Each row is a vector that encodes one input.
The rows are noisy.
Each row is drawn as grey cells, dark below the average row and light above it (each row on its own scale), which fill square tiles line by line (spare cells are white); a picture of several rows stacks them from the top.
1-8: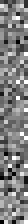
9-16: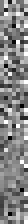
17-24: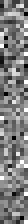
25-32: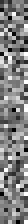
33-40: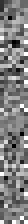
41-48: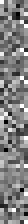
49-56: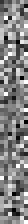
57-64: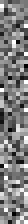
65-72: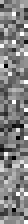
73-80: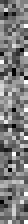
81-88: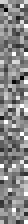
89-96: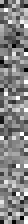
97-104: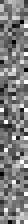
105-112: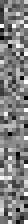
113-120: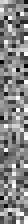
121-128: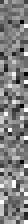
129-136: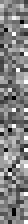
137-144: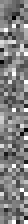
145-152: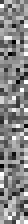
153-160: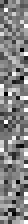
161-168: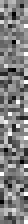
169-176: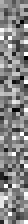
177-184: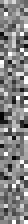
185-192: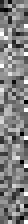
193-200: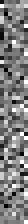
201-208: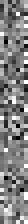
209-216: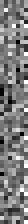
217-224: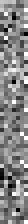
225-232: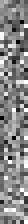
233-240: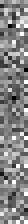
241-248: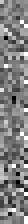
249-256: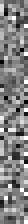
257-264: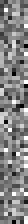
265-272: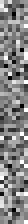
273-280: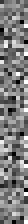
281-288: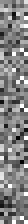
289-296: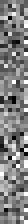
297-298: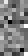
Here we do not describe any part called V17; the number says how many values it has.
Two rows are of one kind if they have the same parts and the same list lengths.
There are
2 kinds of row.
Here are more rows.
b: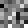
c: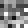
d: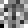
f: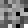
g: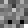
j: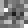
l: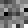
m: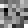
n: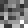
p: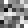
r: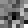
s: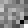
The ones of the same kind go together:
b, d, f, g, m, p, s
c, j, l, n, r

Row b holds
a true/false value and a value of V17.
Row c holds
a point on a 3-point line, a point on a 6-point line and a true/false value.
